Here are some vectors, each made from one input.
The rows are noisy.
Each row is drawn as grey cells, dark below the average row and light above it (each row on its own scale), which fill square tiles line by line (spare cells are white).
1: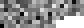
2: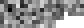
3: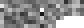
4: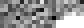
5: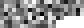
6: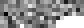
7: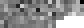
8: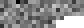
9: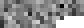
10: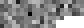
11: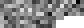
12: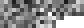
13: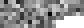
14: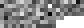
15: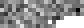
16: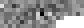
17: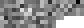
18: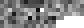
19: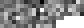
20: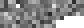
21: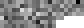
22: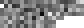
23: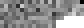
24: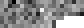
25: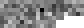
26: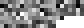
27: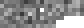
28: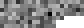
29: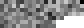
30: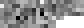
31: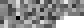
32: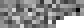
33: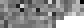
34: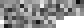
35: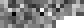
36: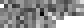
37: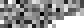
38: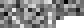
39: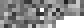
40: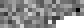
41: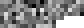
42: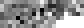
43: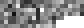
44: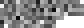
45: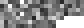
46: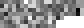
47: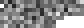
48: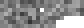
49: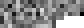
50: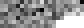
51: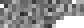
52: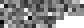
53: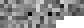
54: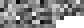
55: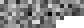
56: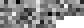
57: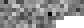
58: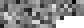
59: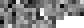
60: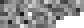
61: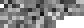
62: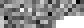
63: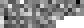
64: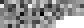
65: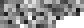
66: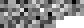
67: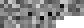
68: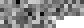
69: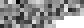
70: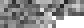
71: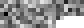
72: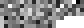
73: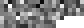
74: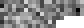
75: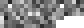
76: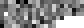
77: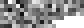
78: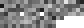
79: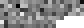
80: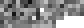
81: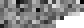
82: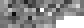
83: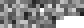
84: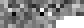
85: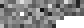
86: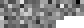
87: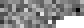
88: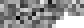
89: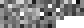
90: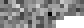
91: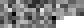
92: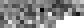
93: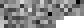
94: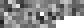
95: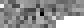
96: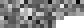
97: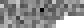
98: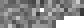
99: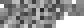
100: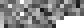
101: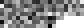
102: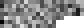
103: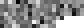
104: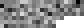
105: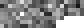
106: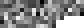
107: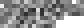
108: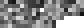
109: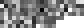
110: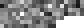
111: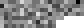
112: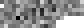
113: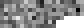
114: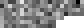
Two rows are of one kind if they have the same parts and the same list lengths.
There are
3 kinds of row.
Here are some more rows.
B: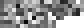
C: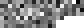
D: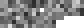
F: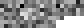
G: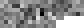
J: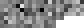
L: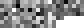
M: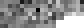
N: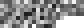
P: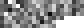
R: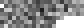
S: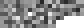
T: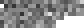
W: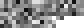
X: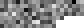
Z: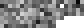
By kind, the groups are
B, L, S
C, D, F, G, N, P, R, T, W, X, Z
J, M

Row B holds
a point on a 4-point line.
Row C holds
two labels (each one of 4) and four true/false values.
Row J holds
one of 4 labels.
